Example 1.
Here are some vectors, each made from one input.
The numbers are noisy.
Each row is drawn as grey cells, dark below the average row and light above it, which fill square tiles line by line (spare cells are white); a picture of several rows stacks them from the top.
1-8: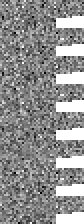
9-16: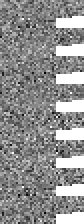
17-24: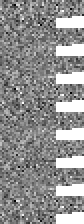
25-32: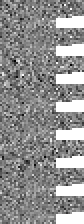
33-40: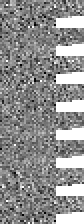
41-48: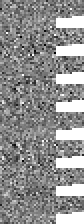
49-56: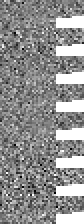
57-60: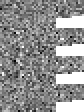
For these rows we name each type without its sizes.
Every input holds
either a label, or a point on a line.
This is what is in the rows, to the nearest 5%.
About 45% of them hold a label. The rest hold a point on a line.
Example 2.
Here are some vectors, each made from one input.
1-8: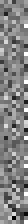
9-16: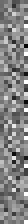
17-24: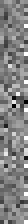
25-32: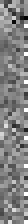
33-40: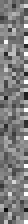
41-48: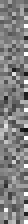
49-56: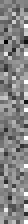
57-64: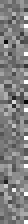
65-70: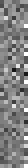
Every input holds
either a point on a 6-point line, or a point on a 10-point line.
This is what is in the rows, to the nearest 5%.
About 30% of them hold a point on a 6-point line. The rest hold a point on a 10-point line.
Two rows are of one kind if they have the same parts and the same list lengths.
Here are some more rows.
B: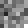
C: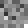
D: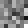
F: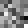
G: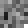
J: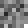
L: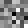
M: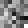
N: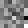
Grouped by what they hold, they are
B, C, G, J
D, F, L, M, N

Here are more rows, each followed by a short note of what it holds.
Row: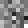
a point on a 6-point line
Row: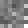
a point on a 10-point line
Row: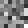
a point on a 6-point line
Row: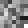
a point on a 6-point line
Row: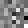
a point on a 6-point line
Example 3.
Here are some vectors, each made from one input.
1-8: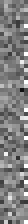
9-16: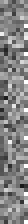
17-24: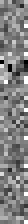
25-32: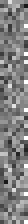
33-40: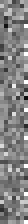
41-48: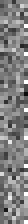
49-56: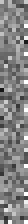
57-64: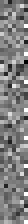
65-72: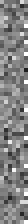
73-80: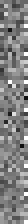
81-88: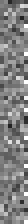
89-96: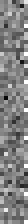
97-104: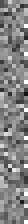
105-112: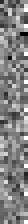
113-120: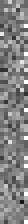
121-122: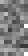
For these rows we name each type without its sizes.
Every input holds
a point on a circle and a point on a line.
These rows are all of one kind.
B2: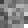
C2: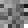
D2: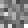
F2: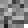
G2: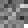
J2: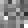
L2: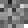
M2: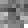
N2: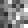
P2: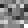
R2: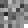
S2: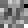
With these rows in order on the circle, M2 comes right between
C2 and F2.
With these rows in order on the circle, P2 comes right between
B2 and G2.
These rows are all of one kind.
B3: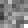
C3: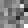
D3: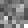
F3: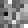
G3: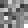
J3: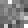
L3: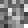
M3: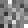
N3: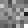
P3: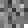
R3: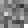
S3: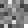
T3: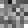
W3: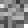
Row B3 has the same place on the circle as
F3, J3, M3 and S3.
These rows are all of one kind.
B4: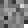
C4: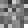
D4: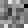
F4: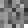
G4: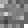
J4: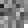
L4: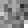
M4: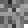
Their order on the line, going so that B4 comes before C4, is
J4, L4, D4, B4, G4, F4, M4, C4.
